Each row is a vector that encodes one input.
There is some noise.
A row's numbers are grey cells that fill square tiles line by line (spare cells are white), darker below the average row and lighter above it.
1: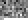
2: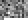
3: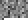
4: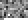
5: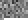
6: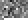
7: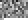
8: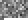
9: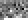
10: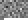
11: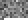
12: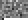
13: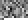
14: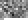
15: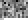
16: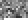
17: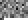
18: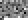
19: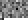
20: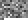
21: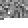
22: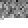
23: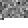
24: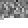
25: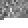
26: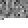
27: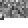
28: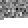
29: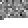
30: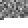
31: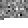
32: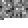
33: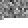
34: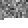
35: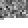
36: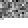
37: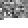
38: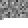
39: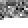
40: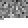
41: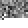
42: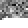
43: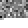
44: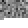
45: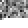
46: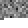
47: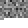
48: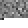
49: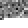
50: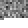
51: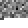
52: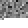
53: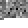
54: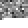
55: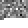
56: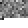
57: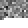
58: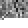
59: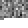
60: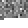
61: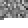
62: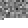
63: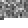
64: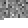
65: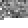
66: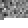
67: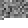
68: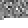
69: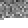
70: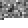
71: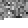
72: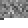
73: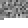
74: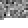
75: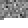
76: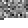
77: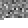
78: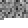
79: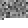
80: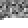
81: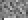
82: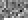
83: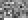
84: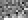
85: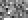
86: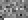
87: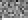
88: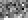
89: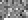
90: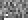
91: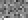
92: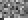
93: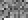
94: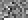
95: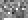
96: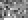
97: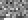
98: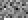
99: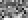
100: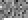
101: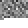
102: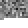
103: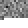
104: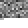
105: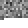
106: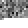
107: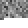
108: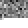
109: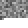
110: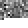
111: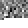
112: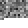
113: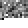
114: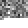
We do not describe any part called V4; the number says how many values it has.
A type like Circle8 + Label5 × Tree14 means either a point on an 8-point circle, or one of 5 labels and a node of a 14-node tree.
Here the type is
Line8 × Tree11 × V4.
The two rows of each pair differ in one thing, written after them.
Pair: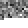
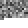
the place on the 8-point line
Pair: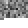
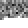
the value of V4
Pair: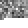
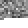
the node of the tree
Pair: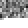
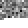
the node of the tree
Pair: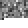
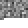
the place on the 8-point line
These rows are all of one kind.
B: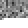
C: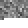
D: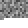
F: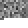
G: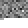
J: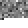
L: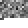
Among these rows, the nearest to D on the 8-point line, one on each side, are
C and G.
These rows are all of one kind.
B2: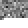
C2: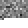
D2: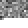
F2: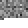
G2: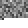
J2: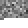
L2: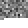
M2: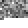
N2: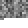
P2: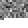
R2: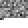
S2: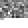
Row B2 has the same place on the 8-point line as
D2, F2, N2 and S2.
